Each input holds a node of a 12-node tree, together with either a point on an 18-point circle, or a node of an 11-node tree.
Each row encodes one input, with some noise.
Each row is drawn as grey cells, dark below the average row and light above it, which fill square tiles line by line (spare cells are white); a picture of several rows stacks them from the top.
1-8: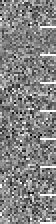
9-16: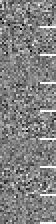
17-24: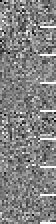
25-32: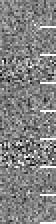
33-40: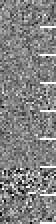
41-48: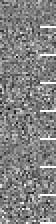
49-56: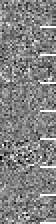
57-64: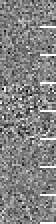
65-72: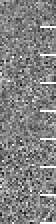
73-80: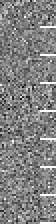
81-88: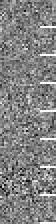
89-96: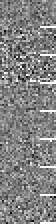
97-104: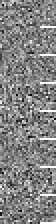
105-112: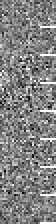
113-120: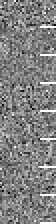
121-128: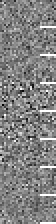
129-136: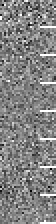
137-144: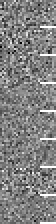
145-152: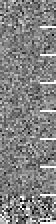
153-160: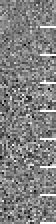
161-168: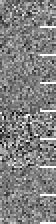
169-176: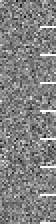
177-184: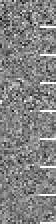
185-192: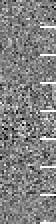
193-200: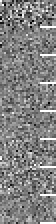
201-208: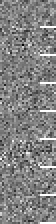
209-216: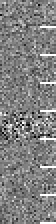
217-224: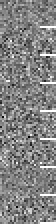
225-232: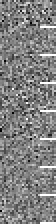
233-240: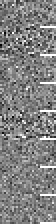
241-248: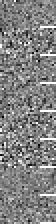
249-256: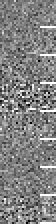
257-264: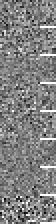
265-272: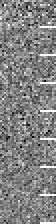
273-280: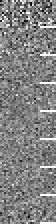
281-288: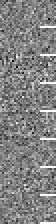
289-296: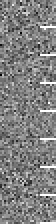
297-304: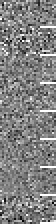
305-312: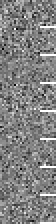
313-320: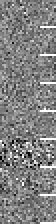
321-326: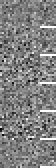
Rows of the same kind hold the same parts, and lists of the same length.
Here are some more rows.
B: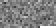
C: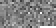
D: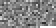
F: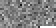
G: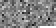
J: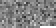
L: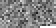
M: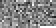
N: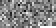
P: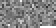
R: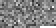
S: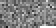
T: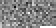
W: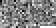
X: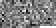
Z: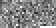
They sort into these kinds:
B, C, G, J, M, T, W, X, Z
D, F, L, N, P, R, S

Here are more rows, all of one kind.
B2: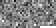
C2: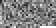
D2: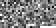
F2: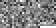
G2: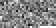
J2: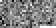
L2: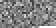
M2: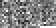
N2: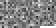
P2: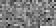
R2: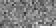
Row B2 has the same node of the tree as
C2, D2 and P2.
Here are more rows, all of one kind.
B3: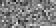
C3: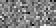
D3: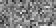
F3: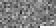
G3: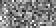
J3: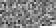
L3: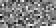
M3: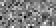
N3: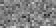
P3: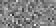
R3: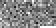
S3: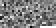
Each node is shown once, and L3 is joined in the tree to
B3 and S3.
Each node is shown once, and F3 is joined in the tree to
J3, N3 and S3.
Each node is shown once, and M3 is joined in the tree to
C3 and P3.
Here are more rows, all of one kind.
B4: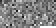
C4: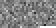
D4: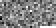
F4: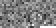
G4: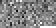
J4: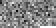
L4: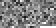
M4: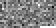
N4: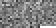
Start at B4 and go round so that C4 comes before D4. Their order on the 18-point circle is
B4, C4, G4, D4, J4, L4, F4, N4, M4.
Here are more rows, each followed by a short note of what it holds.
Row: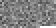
a point on an 18-point circle and a node of a 12-node tree
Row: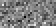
a point on an 18-point circle and a node of a 12-node tree
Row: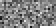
a point on an 18-point circle and a node of a 12-node tree
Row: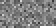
a node of an 11-node tree and a node of a 12-node tree
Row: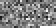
a node of an 11-node tree and a node of a 12-node tree
